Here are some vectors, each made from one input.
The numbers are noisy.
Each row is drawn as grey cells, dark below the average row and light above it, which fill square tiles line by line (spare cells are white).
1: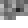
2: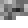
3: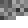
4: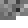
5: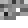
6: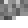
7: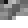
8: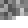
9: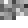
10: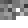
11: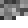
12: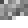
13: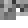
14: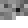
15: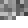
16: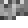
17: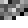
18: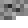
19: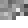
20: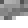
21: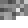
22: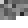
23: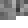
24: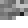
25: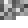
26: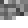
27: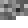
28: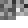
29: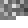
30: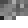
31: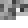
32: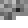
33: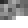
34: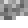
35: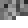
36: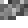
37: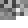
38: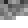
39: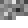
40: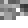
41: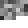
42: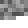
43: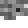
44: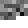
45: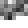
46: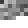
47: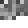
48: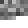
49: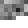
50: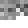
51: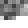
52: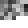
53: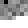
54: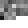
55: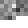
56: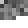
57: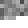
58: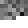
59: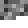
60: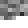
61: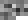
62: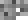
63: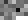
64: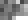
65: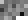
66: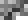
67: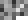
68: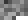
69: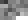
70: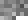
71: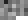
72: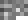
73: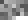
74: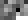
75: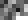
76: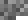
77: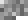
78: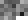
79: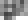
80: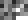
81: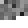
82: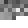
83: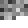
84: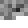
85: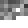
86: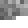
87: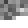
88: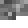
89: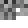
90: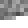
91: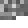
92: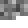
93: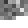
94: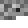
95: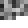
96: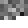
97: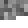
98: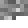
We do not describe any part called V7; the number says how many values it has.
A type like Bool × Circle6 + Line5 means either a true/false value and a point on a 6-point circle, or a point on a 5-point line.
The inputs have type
Bool × Bool × Bool × (Line4 + V7).
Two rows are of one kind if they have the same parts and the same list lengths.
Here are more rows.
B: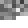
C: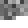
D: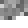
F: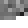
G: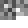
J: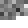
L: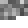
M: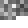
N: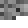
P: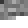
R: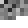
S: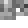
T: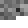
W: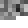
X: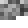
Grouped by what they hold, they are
B, C, F, G, J, N, P, R, T, W
D, L, M, S, X

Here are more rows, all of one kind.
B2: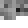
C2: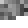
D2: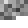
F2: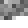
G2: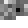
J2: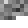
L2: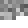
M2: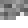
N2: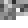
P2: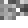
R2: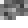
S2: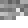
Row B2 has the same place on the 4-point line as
M2 and R2.
